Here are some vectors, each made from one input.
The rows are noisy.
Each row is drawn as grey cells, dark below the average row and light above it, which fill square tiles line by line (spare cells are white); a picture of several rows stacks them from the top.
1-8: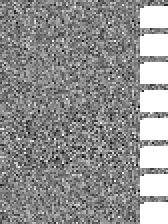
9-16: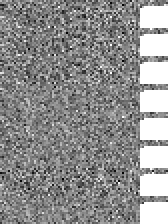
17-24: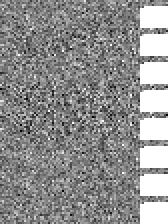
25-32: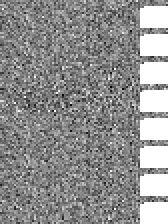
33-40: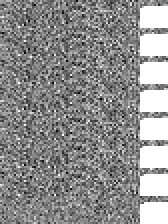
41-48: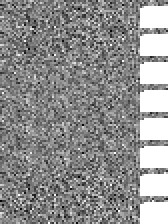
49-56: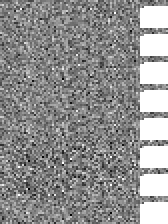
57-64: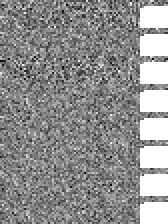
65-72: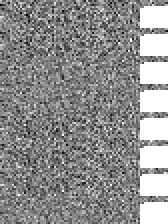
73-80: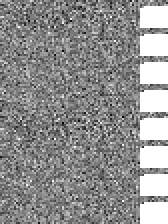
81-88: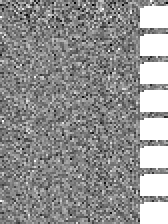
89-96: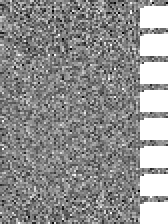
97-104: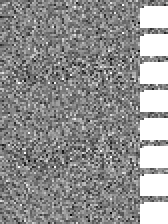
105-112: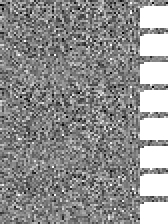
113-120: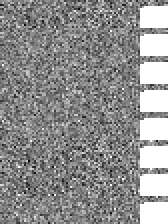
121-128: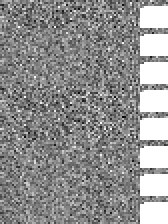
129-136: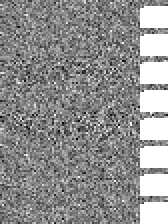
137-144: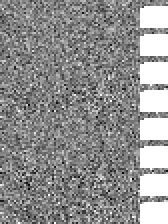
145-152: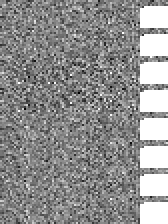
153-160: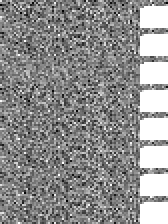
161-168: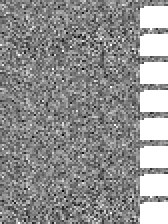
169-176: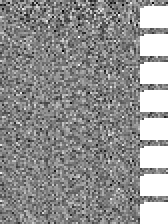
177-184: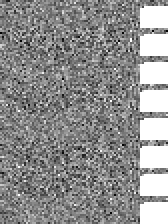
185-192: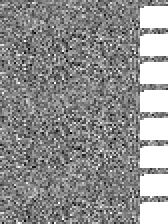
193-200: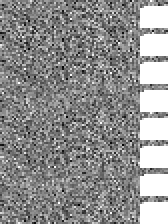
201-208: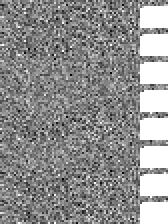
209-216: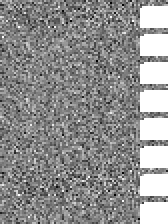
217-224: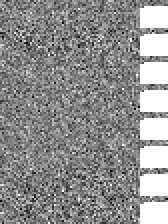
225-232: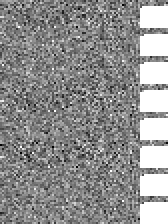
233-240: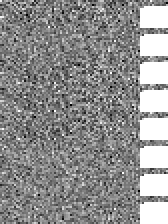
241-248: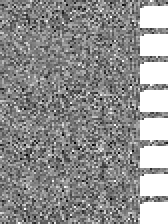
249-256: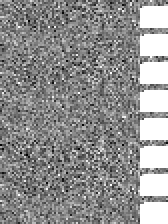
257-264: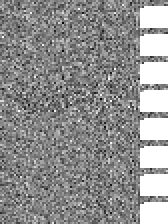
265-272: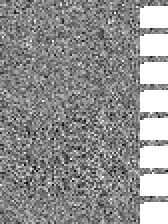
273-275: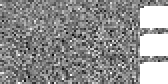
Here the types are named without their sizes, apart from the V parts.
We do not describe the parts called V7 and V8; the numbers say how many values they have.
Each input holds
either a point on a line and a value of V7, or a true/false value and a value of V8.
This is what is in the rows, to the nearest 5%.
About 60% of them hold a point on a line and a value of V7. The rest hold a true/false value and a value of V8.
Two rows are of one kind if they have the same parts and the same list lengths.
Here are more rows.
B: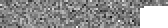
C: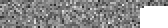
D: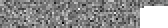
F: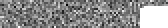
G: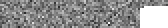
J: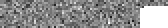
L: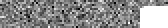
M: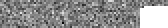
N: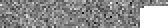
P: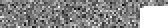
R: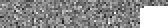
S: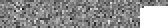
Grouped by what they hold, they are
B, C, D, G, J, M, N, R, S
F, L, P

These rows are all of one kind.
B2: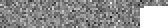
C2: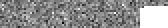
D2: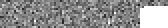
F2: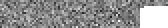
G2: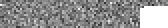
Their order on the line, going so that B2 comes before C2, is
D2, G2, B2, F2, C2.
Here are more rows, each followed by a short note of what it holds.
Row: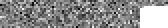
a true/false value and a value of V8
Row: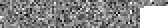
a true/false value and a value of V8
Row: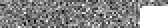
a true/false value and a value of V8
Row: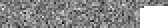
a point on a line and a value of V7
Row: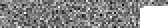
a true/false value and a value of V8
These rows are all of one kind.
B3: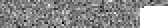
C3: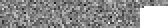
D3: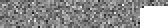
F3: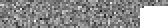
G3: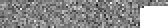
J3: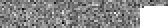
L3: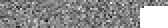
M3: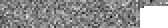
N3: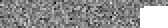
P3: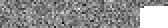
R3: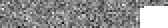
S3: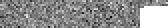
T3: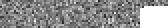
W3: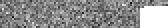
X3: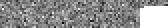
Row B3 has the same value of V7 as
C3, F3, J3 and N3.
